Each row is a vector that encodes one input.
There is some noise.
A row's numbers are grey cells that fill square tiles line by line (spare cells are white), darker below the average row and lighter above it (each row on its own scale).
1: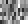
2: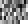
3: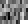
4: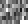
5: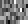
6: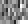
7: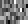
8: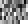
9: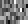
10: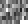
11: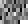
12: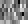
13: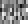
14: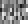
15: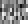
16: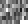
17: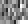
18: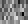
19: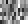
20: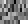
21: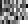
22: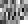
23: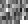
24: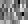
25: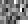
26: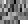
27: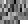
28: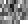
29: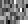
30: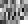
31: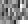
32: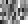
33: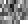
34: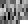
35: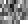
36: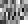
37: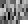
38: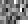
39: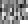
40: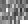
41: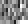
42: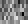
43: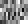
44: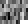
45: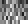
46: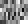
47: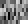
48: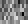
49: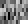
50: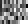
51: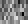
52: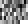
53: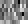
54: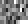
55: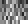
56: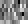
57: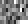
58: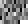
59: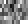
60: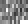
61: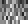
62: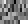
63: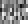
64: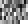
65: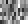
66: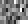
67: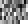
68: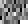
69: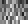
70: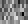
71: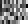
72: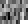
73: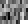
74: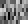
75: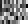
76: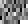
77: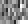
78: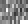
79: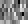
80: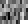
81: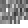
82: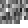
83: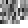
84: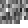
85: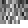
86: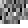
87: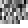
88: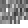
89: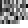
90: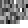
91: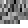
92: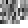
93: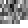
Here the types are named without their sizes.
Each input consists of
a point on a circle.
